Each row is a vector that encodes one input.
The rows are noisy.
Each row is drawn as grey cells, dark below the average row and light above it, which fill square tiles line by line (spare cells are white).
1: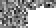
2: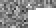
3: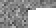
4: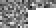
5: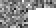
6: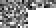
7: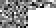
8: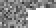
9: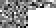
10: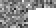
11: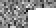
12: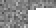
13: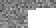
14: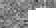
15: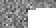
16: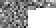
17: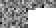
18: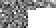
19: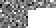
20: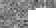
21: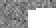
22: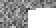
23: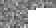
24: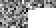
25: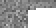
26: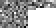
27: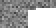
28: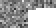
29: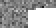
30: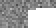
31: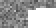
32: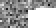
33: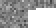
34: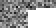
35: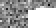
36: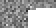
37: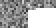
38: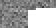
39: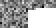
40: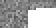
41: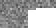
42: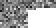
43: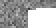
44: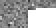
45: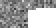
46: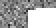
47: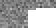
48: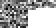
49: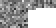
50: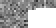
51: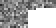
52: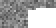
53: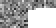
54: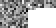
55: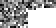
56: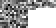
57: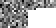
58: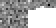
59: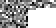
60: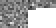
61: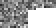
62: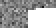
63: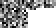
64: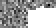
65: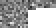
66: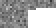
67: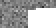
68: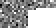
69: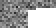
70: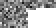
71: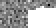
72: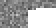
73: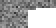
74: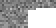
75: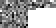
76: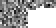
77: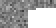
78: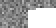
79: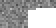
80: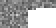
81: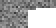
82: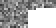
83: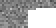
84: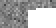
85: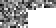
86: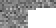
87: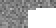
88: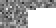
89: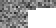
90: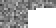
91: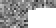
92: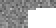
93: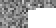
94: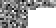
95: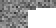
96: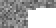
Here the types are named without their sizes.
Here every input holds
a true/false value, together with either a fixed value, or a node of a tree.
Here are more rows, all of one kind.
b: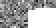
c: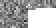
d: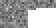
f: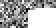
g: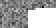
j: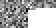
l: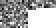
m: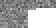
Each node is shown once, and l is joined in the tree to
f.
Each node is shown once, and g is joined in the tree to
m.
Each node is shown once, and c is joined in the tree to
d, f and m.
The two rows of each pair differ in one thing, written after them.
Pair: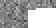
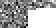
the true/false value
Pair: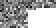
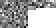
the true/false value
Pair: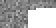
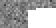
the node of the tree
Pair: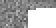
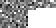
the true/false value
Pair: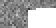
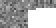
the node of the tree
